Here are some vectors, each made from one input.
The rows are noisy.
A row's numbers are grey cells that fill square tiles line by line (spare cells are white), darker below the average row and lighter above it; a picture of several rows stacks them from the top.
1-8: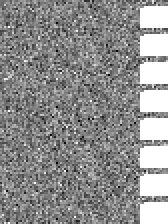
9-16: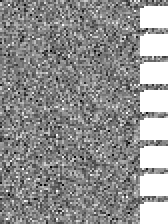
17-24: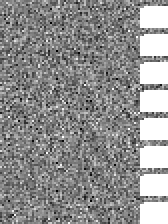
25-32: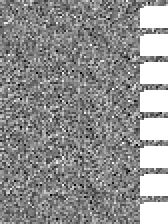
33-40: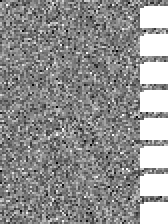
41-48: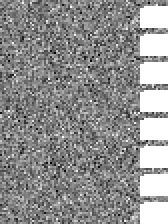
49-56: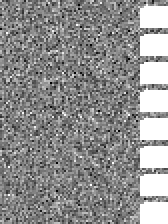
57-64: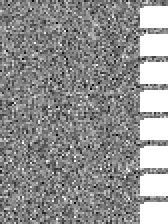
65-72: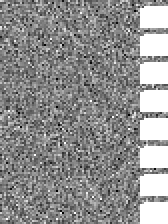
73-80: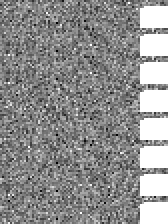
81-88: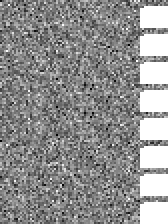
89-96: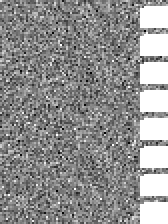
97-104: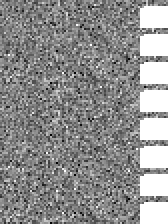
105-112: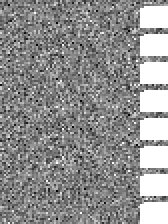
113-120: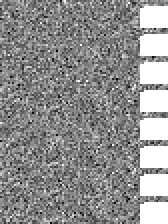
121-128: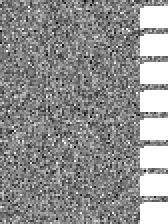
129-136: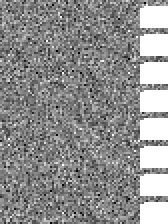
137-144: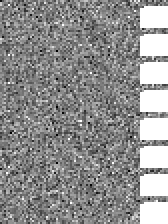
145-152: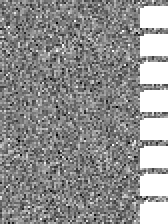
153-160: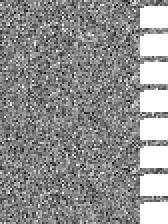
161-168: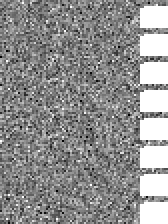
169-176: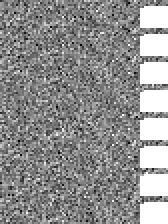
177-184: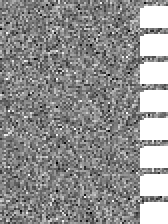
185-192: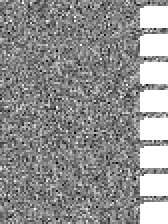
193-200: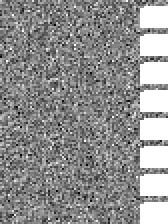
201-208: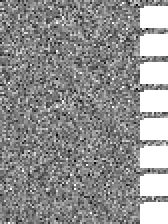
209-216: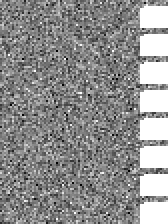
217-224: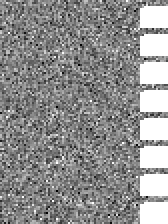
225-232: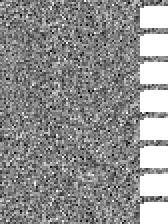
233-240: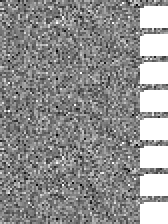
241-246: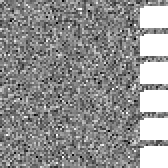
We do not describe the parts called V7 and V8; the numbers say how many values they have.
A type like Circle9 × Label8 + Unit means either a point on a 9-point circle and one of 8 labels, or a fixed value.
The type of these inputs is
(Bool × Circle5 + Label4) × V8 + V7.
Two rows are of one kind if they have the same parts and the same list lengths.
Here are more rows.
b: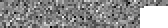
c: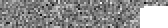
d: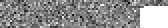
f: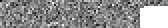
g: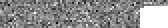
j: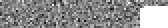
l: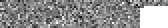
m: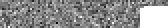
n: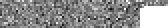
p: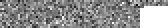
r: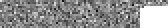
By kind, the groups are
b, d, f, l, p
c, j, n
g, m, r

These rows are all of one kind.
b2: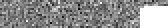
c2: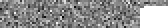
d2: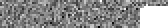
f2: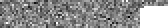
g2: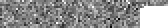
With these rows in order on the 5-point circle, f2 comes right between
b2 and d2.
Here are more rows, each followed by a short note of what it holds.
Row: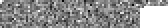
one of 4 labels and a value of V8
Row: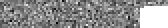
one of 4 labels and a value of V8
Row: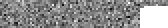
a point on a 5-point circle, a true/false value and a value of V8
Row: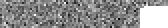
a point on a 5-point circle, a true/false value and a value of V8
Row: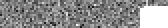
a point on a 5-point circle, a true/false value and a value of V8
